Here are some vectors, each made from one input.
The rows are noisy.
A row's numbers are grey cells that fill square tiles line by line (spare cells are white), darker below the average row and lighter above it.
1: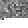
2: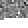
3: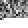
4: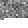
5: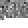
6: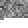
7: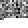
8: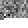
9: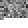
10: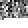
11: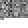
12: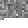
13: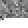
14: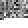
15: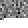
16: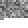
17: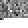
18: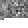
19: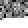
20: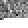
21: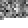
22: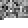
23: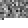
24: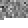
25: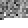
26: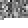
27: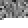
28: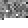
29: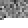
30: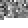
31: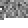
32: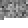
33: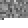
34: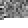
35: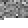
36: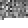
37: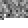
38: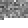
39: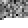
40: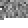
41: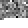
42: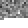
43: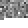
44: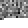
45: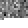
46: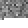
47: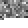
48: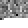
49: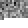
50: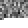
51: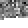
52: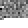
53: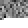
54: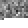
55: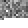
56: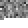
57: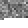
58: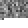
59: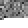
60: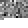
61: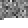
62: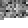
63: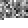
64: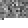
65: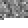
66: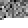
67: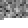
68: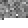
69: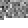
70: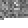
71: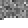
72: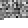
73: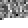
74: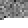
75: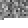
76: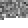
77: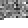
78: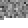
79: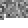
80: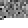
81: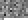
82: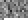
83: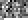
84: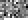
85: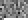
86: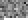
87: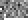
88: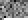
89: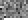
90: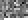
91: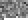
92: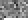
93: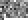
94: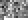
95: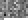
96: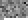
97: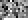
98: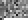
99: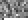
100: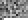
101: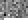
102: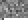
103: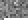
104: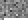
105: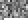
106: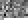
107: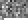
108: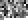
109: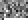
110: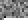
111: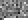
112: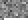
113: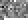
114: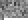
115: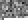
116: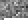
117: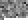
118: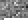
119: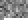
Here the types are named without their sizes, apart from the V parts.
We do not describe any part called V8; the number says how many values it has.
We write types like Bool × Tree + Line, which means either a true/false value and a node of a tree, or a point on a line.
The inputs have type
Bool × Line × (Line + V8).
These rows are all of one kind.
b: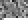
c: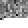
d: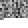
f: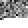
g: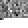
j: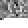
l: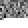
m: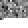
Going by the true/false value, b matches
d and l.
